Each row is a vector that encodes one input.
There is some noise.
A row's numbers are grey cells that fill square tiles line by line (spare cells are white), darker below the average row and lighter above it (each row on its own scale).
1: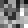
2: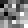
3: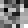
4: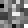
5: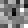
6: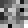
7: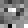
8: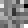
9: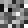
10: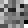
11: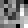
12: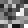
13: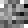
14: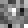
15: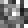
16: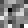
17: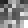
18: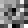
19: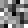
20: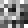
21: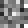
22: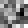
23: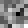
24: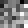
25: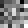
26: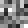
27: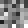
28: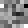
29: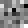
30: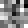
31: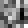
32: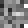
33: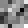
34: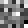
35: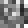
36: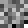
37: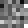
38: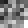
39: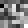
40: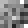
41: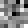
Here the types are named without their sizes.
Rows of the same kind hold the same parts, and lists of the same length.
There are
2 kinds of row.
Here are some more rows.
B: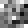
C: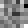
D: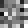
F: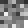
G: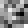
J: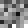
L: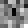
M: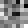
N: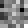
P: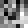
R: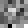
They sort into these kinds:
B, C, G, L, M, N, P, R
D, F, J

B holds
a point on a line and three true/false values.
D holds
a point on a line.
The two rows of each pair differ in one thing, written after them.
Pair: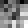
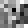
one of the three true/false values
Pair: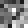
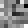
the place on the line
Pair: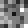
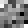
the place on the line
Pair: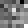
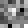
one of the three true/false values
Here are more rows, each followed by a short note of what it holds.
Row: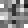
a point on a line
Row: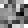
a point on a line and three true/false values
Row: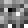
a point on a line
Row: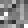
a point on a line
